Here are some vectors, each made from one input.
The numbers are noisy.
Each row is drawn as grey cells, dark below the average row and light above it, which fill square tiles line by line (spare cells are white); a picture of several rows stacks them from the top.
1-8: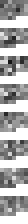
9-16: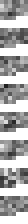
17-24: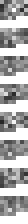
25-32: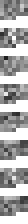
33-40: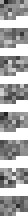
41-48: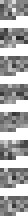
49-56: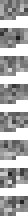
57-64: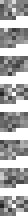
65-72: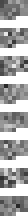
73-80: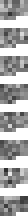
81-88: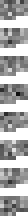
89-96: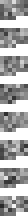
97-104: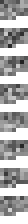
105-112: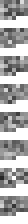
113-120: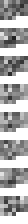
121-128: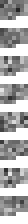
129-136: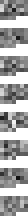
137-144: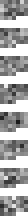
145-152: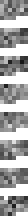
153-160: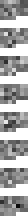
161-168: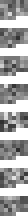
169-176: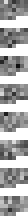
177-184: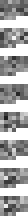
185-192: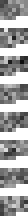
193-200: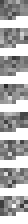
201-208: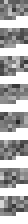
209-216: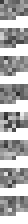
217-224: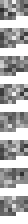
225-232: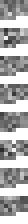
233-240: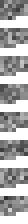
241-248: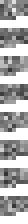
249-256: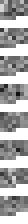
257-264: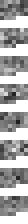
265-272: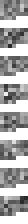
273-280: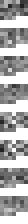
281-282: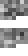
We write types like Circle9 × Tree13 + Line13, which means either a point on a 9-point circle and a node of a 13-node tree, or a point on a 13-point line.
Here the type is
Line20.
